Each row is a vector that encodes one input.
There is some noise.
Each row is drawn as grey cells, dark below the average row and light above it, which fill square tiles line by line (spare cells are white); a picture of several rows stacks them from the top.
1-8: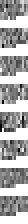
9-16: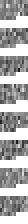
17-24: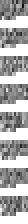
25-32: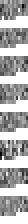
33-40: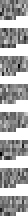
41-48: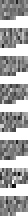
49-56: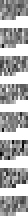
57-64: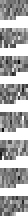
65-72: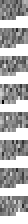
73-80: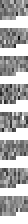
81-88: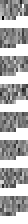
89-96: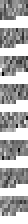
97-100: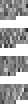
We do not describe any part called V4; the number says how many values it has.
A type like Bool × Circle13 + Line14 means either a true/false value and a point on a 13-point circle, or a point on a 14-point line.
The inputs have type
Bool × Circle9 + V4.
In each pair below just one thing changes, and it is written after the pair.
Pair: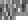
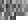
the place on the 9-point circle
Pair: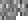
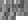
the true/false value
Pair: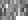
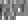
the true/false value
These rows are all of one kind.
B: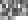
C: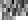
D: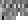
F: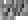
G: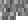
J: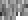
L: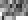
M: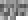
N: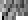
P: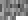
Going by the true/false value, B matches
D and J.
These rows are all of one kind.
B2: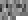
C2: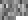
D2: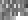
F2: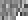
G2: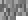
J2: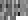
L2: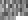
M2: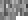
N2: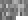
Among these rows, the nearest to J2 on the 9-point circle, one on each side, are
C2 and M2.
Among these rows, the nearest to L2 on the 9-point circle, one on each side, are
D2 and M2.
